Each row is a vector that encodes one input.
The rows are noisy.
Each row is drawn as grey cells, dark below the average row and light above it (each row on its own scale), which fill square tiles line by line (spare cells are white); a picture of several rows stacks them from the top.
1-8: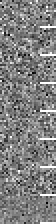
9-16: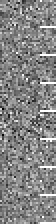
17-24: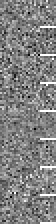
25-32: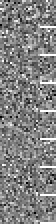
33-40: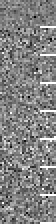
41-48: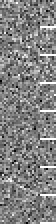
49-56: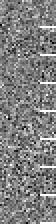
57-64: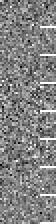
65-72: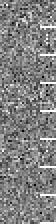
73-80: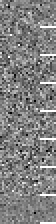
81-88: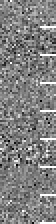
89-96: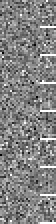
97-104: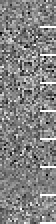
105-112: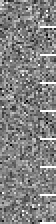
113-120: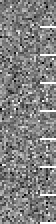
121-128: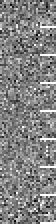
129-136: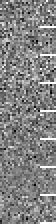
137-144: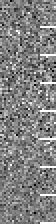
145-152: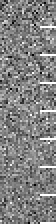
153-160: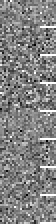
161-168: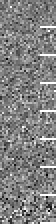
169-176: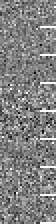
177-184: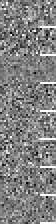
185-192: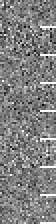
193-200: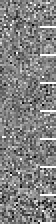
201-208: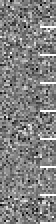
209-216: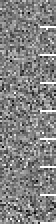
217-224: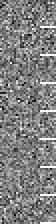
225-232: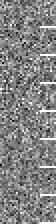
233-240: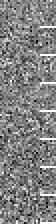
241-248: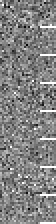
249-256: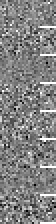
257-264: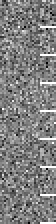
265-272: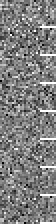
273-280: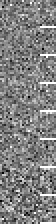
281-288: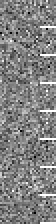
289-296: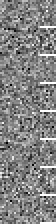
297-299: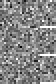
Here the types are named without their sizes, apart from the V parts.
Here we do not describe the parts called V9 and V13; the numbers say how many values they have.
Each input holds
a value of V9 and a value of V13, together with either a label, or four true/false values.
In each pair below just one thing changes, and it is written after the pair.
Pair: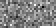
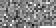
the value of V9
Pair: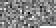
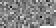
the label
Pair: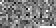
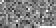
the value of V9
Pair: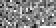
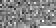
the value of V13
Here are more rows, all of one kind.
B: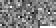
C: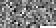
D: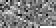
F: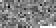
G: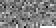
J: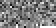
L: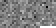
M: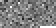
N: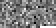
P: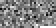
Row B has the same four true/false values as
F, G, J and P.
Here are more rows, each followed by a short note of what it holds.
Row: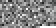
a label, a value of V9 and a value of V13
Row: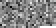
a label, a value of V9 and a value of V13
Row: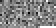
a label, a value of V9 and a value of V13
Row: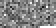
a label, a value of V9 and a value of V13
